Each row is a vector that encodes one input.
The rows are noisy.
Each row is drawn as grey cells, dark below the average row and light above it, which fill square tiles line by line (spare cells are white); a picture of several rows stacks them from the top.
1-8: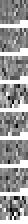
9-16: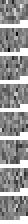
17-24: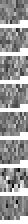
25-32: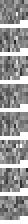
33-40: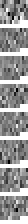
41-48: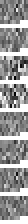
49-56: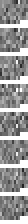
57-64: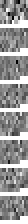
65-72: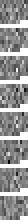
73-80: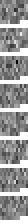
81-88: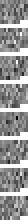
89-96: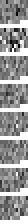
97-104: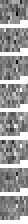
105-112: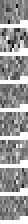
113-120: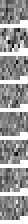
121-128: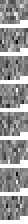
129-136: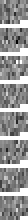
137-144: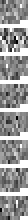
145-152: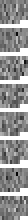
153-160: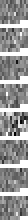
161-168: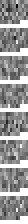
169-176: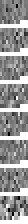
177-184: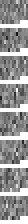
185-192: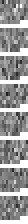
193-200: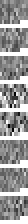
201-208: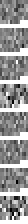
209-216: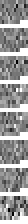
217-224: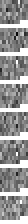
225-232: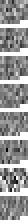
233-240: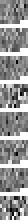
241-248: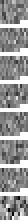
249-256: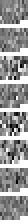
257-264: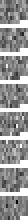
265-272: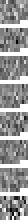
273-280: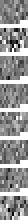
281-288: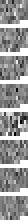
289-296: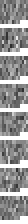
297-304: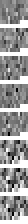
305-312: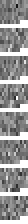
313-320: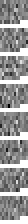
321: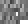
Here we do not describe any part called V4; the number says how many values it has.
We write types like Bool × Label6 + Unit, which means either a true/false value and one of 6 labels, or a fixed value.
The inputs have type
Label11 × (Label11 × Label11 + Tree10) + V4.
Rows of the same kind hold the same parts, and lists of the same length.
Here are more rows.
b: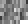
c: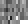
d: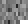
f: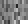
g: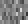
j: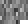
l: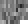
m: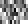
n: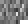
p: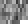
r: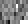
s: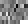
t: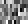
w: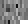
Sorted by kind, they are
b, p, r
c, d, f, g, j, l, n, s, w
m, t

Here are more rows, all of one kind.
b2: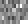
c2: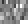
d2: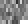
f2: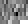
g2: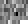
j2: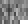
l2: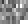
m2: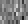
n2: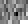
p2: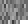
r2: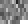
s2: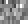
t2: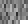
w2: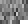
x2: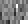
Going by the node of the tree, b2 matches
n2, p2, t2 and w2.
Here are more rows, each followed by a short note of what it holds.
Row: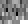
three labels (each one of 11)
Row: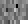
three labels (each one of 11)
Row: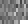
three labels (each one of 11)
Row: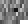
three labels (each one of 11)
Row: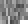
three labels (each one of 11)
